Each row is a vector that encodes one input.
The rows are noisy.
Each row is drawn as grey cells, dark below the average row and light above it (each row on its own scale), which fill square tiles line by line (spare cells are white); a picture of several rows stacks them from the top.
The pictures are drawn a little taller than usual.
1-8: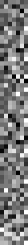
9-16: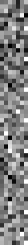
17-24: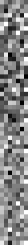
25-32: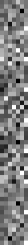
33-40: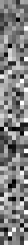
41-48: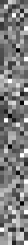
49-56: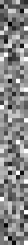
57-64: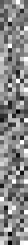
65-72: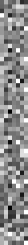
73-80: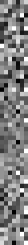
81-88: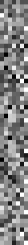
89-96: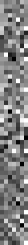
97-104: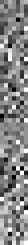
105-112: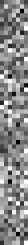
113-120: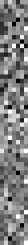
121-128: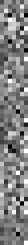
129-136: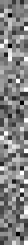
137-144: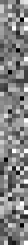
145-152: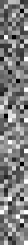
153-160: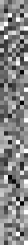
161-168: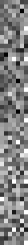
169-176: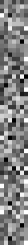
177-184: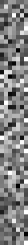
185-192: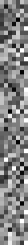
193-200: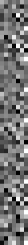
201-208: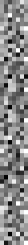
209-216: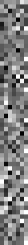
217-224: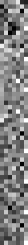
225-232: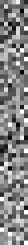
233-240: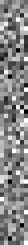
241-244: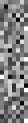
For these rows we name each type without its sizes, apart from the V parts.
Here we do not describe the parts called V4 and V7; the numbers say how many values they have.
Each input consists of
a node of each of two trees, a value of V4 and a value of V7.
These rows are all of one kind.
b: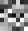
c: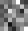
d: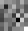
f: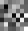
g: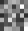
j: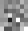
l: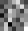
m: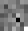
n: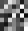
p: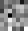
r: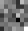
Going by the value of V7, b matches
m and n.
